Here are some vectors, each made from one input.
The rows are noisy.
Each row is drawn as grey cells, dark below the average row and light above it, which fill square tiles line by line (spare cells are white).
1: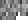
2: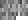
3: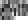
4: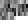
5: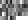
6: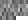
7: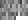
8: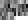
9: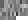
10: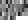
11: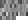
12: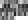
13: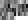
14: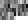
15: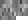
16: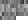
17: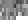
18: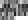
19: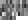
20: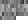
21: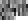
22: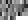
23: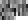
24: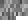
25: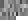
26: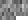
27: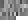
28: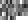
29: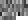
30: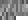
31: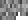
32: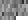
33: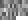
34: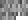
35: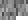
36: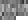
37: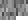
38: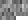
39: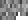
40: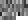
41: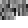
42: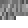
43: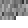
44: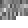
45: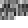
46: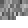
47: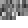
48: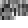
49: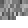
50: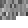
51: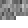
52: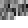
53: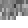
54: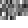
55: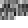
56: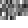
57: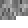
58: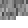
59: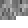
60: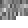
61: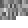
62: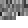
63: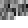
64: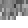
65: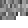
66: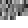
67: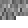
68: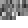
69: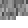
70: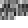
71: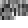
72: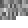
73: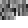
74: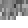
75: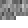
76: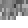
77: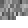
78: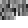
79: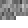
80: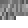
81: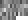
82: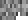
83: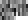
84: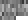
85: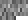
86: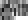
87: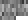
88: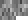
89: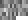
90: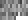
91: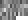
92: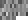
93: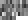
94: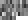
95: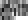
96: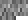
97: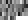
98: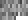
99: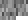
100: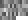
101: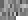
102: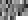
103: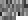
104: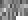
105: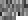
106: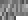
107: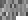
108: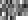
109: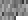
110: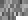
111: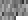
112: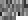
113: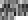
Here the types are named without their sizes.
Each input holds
either a point on a line, or three true/false values.
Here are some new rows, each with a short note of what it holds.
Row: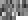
three true/false values
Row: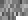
a point on a line
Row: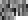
three true/false values
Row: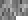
a point on a line
